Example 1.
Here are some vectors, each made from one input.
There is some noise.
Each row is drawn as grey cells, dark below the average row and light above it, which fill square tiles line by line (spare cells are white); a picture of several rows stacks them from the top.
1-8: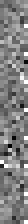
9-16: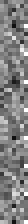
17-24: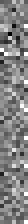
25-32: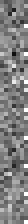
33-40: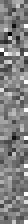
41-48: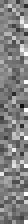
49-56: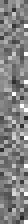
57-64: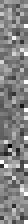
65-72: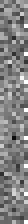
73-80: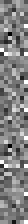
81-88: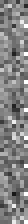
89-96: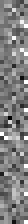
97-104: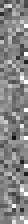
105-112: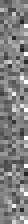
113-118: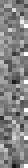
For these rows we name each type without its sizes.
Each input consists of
a list of points on a circle.
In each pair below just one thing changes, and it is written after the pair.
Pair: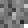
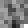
the place on the circle in item 1 of the list
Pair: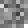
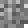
the place on the circle in item 2 of the list
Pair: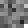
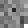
the place on the circle in item 2 of the list
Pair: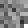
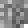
the place on the circle in item 1 of the list
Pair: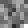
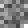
the place on the circle in item 1 of the list
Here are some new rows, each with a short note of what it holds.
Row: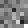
a list of two items
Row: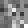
a list of one item
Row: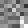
a list of one item
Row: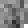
a list of two items
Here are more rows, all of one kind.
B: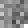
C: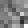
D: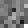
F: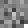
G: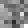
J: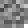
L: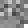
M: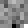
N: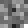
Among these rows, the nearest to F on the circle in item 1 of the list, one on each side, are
D and N.
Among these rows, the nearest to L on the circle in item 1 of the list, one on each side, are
B and J.
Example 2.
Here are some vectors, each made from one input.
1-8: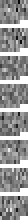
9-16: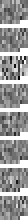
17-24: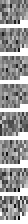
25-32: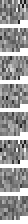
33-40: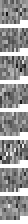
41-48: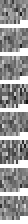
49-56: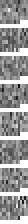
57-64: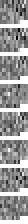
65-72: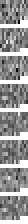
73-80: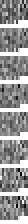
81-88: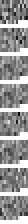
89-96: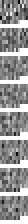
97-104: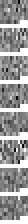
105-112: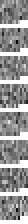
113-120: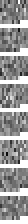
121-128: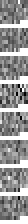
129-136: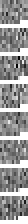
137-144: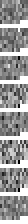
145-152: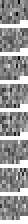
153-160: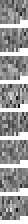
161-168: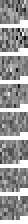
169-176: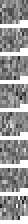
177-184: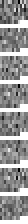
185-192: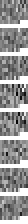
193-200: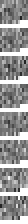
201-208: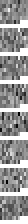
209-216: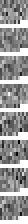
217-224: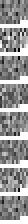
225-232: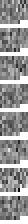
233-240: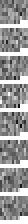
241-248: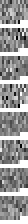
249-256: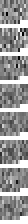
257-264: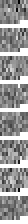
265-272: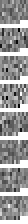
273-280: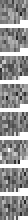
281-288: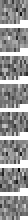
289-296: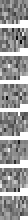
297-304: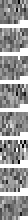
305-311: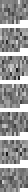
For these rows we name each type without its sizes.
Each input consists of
either a point on a line, or three true/false values.
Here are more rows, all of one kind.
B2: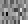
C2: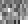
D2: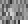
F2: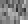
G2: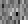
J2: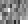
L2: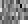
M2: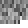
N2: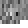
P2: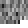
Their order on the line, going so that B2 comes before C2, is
L2, B2, M2, F2, C2, J2, P2, G2, N2, D2.
